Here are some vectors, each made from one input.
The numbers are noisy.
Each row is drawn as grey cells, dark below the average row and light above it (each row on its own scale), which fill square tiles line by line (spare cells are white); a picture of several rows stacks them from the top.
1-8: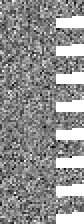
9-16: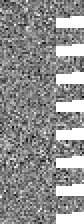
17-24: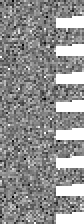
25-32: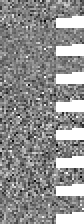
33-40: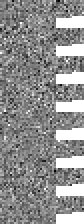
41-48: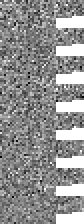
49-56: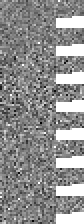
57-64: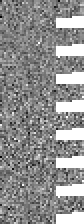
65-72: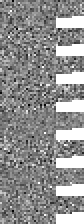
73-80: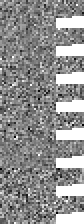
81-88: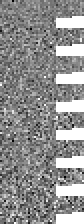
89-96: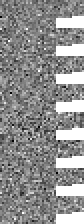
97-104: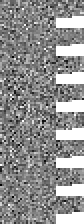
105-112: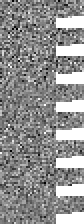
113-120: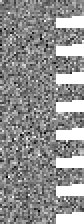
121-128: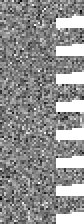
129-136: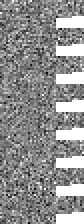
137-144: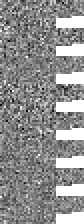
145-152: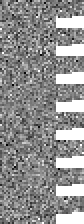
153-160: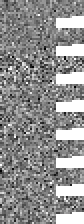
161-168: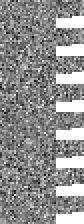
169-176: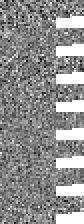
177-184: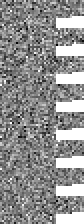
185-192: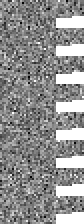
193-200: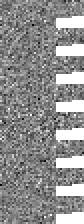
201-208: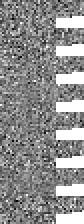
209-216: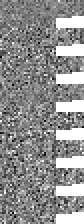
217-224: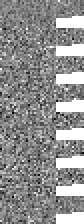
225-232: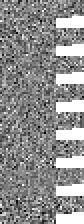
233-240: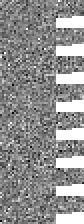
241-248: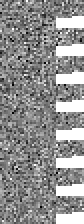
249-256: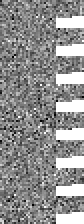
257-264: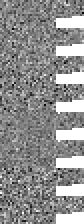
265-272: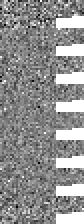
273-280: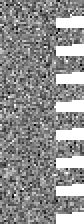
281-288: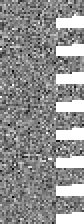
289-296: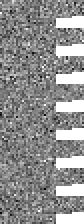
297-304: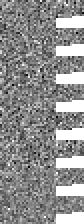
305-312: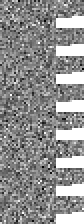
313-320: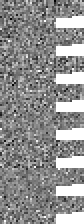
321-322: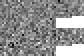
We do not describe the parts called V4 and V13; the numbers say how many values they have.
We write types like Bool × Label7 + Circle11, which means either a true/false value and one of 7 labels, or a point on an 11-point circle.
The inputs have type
Bool × V13 + (Line12 + Tree8) × V4.
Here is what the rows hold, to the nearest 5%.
About 35% of them hold a true/false value and a value of V13. The rest hold a value of V4, together with either a point on a 12-point line, or a node of an 8-node tree.
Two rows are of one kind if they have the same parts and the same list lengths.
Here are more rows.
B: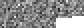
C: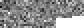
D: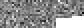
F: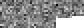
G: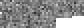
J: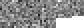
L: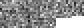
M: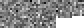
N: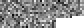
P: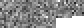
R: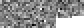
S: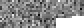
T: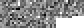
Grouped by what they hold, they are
B, M, T
C, F, N, R
D, G, J, L, P, S

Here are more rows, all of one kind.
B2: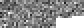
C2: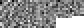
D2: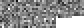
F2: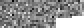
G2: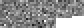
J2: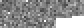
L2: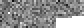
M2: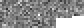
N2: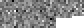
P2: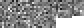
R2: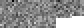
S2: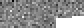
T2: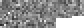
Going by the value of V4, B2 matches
G2 and J2.
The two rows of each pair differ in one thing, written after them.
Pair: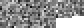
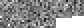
the value of V13
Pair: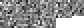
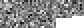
the true/false value
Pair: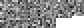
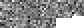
the true/false value
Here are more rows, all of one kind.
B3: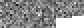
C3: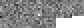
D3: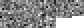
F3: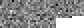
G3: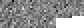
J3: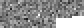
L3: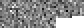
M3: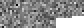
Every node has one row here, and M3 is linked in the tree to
B3, F3, G3 and L3.
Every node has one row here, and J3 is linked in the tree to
G3.
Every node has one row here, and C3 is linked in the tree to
B3.
